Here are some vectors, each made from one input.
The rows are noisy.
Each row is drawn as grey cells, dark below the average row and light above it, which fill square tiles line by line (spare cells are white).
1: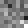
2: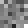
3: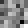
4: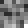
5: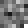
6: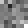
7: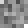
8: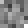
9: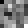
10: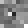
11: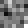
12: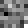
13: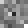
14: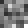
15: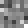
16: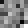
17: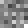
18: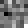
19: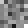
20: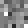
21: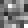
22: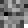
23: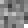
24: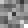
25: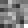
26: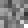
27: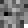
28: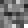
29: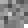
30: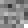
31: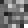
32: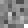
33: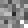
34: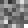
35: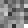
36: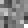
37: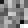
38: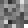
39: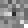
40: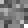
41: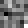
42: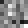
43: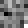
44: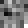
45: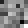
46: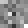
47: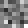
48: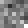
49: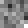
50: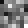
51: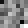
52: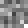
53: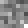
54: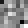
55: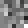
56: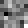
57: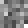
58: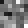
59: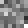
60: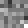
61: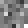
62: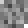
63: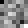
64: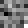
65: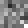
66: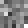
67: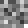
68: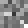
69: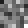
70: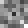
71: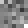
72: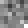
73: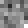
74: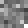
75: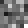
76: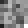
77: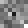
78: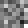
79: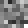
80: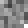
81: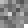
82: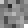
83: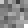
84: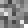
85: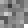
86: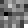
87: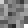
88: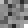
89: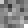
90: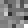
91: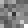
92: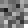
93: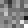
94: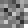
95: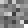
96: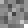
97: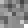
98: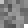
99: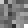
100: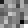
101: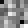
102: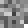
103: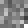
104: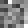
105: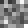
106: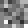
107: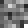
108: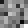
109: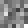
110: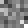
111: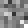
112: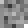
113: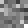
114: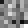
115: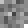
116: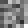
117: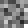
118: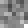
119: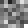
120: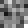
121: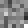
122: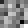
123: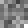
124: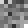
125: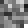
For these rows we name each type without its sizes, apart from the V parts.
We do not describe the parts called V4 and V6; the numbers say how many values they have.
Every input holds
a point on a line and a value of V6, together with either a point on a line, or a value of V4.
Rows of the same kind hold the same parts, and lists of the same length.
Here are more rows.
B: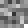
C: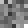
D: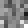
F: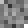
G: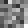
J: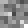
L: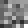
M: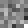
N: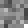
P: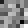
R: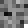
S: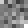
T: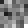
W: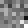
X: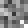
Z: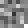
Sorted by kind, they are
B, C, D, F, J, M, N, S, W, X, Z
G, L, P, R, T

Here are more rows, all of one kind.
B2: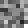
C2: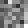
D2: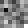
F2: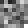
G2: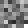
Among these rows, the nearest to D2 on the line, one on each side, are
C2 and F2.
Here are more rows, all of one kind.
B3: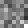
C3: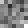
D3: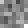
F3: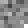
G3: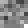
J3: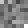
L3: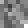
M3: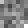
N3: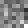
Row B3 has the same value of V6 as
J3, L3 and M3.
